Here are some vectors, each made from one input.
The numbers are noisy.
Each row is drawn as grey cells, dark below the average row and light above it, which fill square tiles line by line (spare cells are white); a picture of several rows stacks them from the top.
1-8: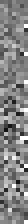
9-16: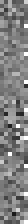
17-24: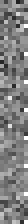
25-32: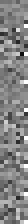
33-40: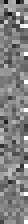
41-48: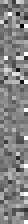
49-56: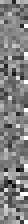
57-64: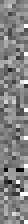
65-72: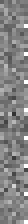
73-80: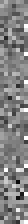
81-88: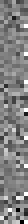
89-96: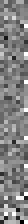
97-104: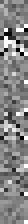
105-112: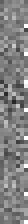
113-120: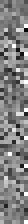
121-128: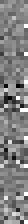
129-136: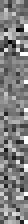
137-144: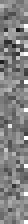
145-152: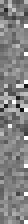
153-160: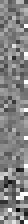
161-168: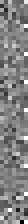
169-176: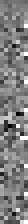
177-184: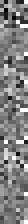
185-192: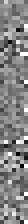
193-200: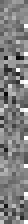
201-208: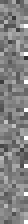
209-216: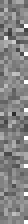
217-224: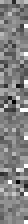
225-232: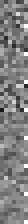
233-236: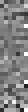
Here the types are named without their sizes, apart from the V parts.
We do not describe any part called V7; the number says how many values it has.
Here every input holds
either a true/false value and a value of V7, or a list of points on a line.
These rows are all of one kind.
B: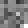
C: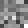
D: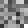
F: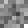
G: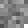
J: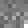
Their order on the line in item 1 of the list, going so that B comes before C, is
B, J, C, D, G, F.
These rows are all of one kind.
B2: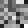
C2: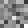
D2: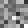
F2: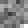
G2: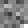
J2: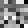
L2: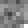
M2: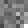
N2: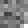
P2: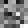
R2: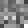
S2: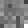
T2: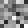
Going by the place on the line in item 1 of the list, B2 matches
N2 and P2.
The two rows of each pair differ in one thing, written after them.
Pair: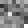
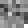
the true/false value
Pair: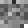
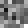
the value of V7
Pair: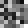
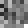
the true/false value
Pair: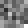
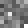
the true/false value
